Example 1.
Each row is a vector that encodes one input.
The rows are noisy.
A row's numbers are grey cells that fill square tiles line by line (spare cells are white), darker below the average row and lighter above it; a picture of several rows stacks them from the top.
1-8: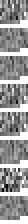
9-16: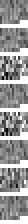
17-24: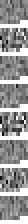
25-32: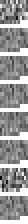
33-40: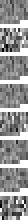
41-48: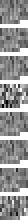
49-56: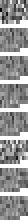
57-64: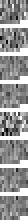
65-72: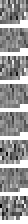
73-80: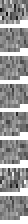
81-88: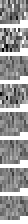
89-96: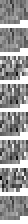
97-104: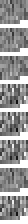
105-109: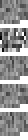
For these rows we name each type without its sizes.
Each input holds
either a point on a circle, or a point on a line.
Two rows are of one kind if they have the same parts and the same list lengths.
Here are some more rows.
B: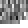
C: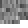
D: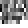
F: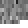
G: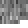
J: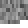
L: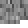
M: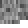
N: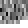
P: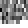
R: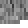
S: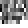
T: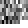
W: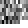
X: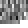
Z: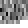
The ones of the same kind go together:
B, D, N, P, S, T, W, X, Z
C, F, G, J, L, M, R

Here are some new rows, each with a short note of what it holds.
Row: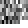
a point on a line
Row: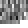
a point on a line
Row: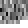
a point on a line
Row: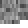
a point on a circle
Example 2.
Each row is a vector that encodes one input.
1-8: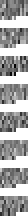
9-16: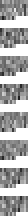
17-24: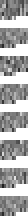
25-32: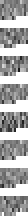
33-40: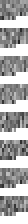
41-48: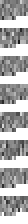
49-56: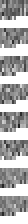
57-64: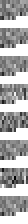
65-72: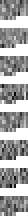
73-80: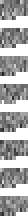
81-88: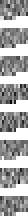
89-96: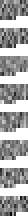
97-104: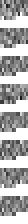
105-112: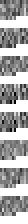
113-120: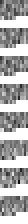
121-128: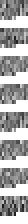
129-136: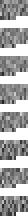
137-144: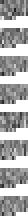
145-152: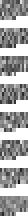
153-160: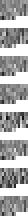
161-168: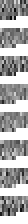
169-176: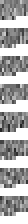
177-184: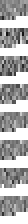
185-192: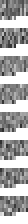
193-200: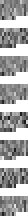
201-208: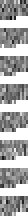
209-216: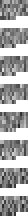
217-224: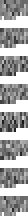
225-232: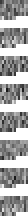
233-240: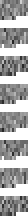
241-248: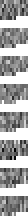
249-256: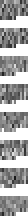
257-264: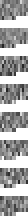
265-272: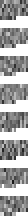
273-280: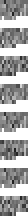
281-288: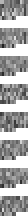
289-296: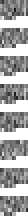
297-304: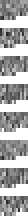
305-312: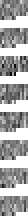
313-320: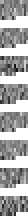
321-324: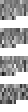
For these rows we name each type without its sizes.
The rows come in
2 kinds.
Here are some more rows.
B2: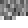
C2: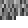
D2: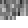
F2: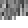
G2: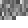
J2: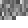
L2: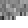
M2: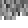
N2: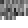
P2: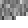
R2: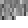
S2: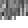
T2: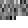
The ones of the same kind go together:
B2, D2, F2, M2, N2, S2
C2, G2, J2, L2, P2, R2, T2

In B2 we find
a label.
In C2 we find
a point on a line.
